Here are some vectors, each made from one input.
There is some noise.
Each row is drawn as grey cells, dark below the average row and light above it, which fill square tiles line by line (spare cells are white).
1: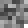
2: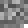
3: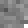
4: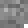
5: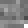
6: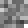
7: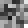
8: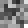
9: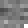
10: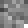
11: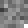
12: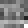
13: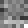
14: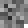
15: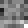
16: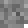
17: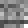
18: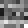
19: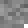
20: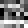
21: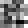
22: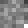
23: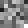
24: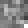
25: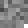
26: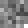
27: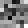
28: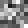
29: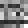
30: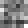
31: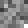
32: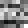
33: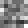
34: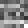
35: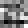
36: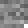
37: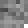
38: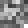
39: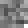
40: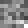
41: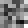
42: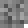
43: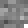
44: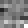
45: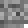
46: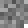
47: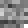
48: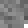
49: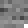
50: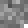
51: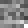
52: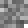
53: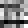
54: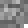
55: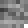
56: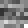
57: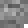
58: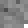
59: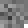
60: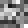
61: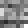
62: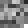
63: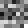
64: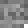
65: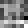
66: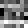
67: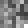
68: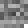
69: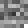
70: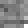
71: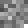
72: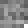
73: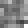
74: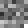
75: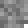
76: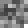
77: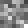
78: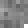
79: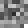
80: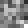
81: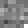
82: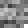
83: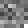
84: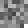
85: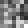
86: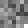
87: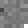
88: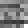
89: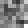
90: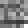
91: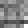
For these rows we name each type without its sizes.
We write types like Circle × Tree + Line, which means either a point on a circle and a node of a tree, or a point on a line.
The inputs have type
List(Line).
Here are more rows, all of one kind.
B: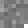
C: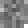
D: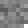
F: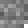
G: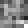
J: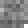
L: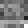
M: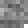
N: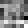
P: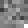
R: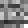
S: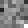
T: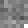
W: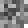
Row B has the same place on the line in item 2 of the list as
F, P, R and T.
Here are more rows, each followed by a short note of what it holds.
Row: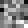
a list of one item
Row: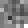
the empty list
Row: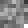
a list of one item
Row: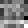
a list of two items
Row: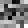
the empty list
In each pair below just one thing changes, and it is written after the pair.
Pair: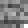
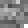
the place on the line in item 1 of the list
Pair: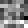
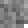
the place on the line in item 1 of the list
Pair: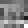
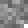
the place on the line in item 1 of the list
